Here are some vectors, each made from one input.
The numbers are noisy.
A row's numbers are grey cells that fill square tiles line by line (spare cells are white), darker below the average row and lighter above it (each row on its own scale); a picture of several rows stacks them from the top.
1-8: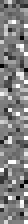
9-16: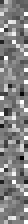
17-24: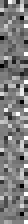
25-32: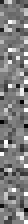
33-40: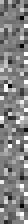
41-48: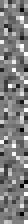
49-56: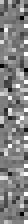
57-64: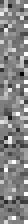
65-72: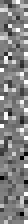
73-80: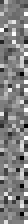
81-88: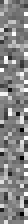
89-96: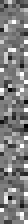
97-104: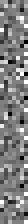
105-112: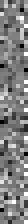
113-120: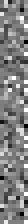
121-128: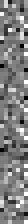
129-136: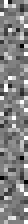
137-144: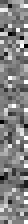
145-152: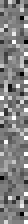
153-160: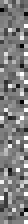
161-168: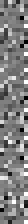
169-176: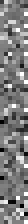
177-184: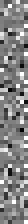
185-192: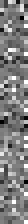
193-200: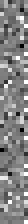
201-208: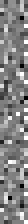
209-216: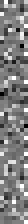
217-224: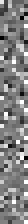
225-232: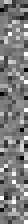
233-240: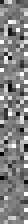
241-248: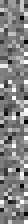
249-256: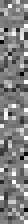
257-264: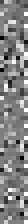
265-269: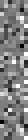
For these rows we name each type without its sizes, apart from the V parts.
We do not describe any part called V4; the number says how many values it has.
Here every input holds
a true/false value, together with either a point on a circle, or a value of V4.
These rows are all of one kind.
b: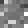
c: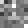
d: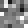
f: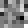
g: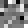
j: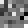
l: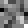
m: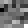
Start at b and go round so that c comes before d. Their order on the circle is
b, g, m, j, l, c, d, f.
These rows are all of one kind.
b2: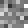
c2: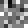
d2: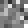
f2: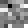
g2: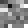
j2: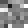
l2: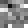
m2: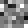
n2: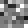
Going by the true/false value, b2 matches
c2 and d2.
